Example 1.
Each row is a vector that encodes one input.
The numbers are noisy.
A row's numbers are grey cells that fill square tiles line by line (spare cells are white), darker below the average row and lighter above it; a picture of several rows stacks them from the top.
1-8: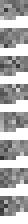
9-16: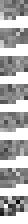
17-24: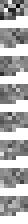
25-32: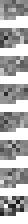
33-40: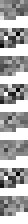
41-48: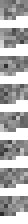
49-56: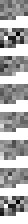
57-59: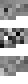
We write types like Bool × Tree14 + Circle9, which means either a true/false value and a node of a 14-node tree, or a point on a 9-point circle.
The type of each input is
Bool × Bool × Bool × Bool + Unit.
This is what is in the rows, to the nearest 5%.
About 15% of them hold a fixed value. The rest hold four true/false values.
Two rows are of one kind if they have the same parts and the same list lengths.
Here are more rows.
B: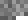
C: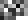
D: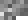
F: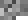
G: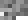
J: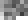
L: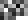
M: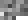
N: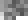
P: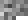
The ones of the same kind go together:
B, D, F, G, J, M, N, P
C, L

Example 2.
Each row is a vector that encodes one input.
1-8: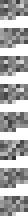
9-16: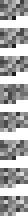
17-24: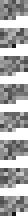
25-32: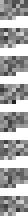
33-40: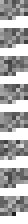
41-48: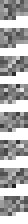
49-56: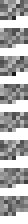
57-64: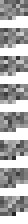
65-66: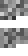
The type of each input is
Line4.
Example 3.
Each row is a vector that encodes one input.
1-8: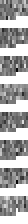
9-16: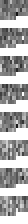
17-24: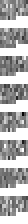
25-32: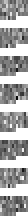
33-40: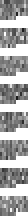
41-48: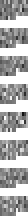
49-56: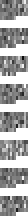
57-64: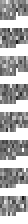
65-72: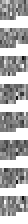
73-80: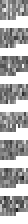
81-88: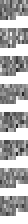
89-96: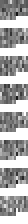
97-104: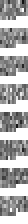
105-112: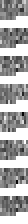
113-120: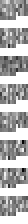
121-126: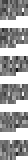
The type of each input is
Line10.
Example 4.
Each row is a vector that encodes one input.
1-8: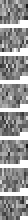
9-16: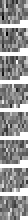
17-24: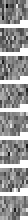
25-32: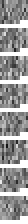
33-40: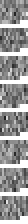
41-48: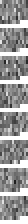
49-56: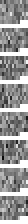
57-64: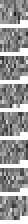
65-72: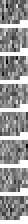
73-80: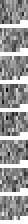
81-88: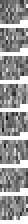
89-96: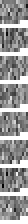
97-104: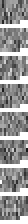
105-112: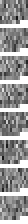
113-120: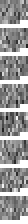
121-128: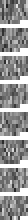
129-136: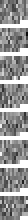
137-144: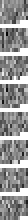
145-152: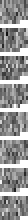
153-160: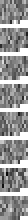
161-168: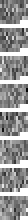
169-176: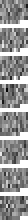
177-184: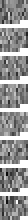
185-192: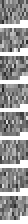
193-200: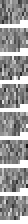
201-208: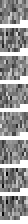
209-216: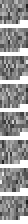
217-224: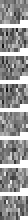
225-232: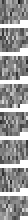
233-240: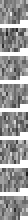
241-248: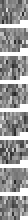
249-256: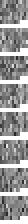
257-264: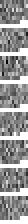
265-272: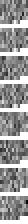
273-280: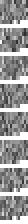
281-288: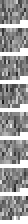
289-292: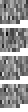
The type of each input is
Circle9.
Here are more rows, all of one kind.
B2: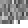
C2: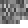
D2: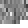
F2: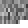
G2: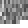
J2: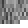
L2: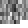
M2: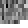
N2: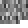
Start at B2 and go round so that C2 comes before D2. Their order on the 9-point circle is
B2, J2, C2, M2, L2, D2, G2, F2, N2.
